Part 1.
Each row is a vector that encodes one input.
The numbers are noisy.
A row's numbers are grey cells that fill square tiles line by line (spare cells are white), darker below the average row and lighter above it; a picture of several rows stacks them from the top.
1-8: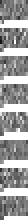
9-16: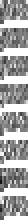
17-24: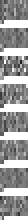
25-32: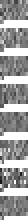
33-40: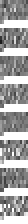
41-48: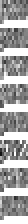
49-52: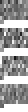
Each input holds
either a point on a 4-point line, or a point on a 5-point line.
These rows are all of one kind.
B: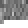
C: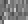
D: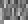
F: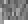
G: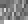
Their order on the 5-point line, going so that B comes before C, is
D, F, B, G, C.
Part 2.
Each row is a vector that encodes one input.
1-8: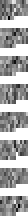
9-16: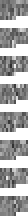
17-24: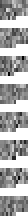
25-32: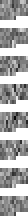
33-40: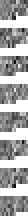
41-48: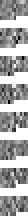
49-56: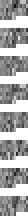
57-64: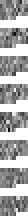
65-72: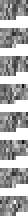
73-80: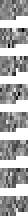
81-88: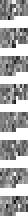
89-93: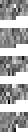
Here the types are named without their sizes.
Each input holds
a node of a tree and four true/false values.
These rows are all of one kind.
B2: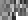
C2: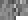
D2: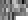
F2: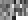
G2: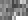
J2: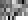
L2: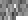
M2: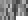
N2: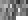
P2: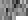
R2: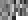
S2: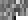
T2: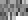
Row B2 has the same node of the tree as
F2 and R2.
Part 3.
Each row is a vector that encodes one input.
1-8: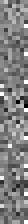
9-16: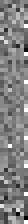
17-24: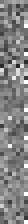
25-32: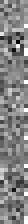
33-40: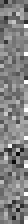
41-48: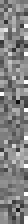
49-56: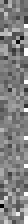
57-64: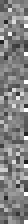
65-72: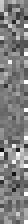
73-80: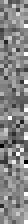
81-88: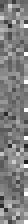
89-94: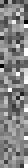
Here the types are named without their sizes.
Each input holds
a list of points on a line.
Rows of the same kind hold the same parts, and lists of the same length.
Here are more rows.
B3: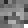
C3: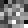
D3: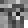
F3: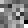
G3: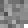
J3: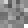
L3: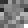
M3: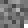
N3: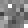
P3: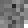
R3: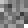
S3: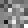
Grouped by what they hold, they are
B3, C3, D3, G3, L3, M3, N3, P3
F3, J3, R3
S3

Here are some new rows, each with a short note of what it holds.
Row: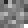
a list of two items
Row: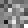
the empty list
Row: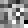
a list of one item
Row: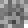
a list of one item
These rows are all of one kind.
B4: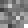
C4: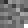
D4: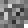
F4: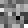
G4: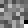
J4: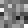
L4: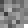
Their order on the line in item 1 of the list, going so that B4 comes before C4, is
F4, L4, J4, B4, G4, D4, C4.
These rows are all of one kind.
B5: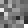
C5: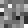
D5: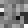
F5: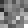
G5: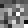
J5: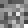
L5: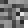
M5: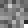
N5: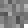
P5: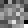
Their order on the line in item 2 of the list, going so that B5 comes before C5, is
L5, G5, J5, N5, F5, P5, D5, B5, M5, C5.
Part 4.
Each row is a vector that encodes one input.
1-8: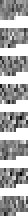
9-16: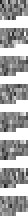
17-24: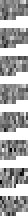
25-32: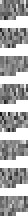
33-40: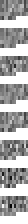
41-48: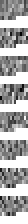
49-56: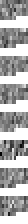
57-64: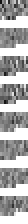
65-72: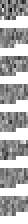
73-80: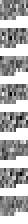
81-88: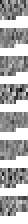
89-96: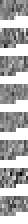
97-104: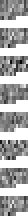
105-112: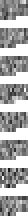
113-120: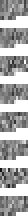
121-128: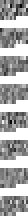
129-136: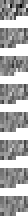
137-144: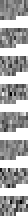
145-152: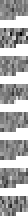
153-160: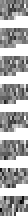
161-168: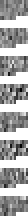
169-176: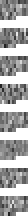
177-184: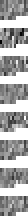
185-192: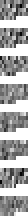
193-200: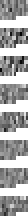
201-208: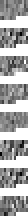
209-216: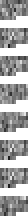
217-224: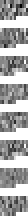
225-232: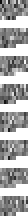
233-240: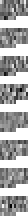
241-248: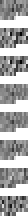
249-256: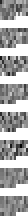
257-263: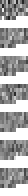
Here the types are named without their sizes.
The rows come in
2 kinds.
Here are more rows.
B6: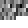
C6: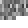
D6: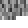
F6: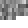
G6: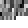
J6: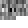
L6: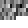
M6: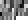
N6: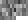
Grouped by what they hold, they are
B6, G6, L6, M6
C6, D6, F6, J6, N6

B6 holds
a true/false value.
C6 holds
a node of a tree and a true/false value.
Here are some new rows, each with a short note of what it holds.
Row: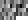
a true/false value
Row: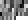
a true/false value
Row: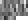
a node of a tree and a true/false value
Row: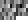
a true/false value
